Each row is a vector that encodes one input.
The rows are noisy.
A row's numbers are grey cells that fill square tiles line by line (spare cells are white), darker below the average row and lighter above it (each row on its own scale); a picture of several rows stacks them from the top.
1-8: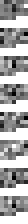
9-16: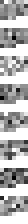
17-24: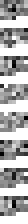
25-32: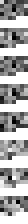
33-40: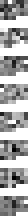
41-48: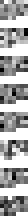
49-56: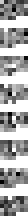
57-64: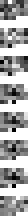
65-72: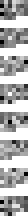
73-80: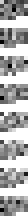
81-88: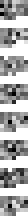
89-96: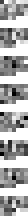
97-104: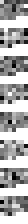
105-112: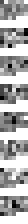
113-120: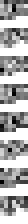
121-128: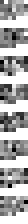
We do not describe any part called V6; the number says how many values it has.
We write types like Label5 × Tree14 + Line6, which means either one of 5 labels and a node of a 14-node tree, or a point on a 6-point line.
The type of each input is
List2(Bool × V6).
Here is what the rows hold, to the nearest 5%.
All of them are lists of up to two items, each a true/false value and a value of V6: about 5% are empty, 35% hold one and 60% two.
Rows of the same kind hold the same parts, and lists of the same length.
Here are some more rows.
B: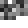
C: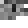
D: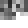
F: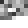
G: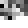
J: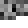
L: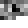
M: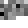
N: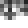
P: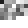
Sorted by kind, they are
B
C, J, L
D, F, G, M, N, P

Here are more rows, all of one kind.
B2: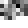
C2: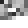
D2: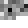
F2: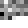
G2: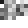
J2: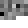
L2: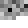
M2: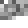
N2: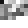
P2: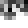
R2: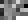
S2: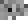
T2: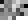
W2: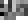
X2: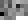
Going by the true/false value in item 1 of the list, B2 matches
D2, F2, L2 and P2.
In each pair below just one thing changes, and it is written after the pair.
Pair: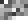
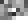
the value of V6 in item 2 of the list
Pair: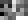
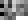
the true/false value in item 2 of the list
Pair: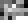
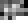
the value of V6 in item 2 of the list
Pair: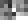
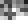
the true/false value in item 1 of the list
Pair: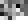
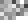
the value of V6 in item 1 of the list
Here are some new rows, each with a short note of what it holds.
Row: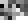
a list of two items
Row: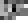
a list of one item
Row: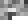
a list of two items
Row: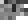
a list of one item
